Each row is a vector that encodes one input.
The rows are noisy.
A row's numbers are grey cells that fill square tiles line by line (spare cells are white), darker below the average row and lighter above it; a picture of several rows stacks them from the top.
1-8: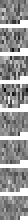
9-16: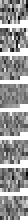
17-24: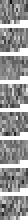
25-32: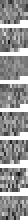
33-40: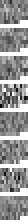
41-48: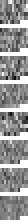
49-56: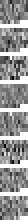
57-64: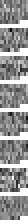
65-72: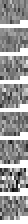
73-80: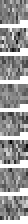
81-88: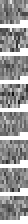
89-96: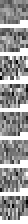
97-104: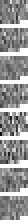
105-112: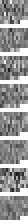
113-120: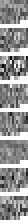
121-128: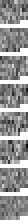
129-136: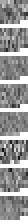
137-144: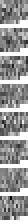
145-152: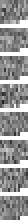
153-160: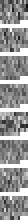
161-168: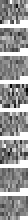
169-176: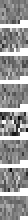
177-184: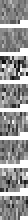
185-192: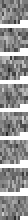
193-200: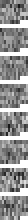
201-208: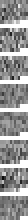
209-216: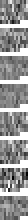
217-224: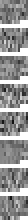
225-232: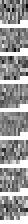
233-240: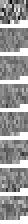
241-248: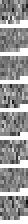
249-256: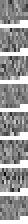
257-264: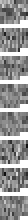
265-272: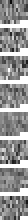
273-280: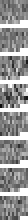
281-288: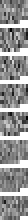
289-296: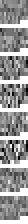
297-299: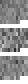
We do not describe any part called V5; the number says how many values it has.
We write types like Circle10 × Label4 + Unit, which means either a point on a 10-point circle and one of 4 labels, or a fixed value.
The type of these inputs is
Bool × V5 + Tree7.
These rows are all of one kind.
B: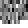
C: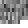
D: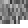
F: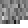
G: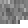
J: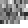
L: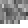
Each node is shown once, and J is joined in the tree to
D and F.
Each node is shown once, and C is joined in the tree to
B and D.
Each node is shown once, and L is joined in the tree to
G.
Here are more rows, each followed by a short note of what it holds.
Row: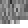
a true/false value and a value of V5
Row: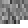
a node of a 7-node tree
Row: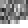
a true/false value and a value of V5
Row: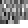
a true/false value and a value of V5
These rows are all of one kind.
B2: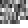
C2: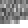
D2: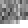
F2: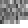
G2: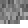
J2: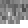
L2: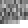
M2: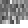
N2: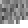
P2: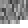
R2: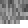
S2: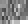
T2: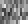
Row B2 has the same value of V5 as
D2, L2, R2 and S2.
